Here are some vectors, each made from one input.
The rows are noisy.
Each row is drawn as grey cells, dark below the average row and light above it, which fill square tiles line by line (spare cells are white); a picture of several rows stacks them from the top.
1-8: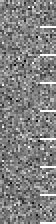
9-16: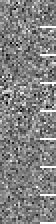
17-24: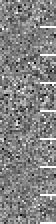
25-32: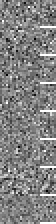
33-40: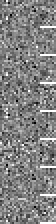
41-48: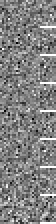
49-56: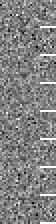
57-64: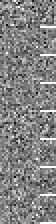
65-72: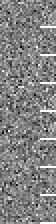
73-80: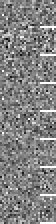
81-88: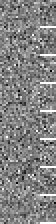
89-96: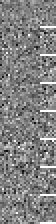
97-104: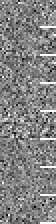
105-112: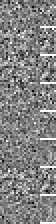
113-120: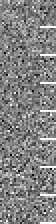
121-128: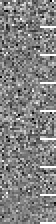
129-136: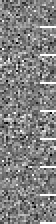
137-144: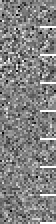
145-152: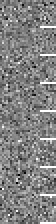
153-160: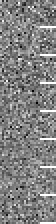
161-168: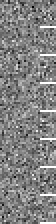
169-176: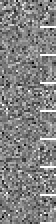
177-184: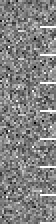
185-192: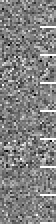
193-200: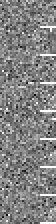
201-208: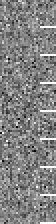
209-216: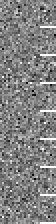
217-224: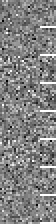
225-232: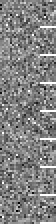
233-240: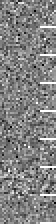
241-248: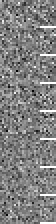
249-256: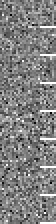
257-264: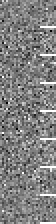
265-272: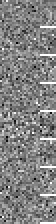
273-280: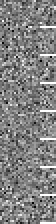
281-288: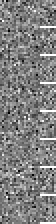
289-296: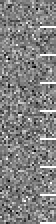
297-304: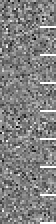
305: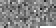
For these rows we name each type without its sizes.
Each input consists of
a node of a tree, together with a list of items, each either a point on a circle, or a label.
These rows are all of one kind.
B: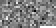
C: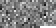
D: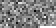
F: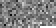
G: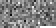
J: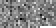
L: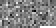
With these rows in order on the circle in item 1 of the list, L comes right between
B and J.
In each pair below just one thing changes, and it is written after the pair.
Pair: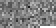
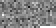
the label in item 1 of the list
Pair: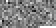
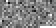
the label in item 1 of the list
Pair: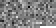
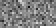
the place on the circle in item 2 of the list
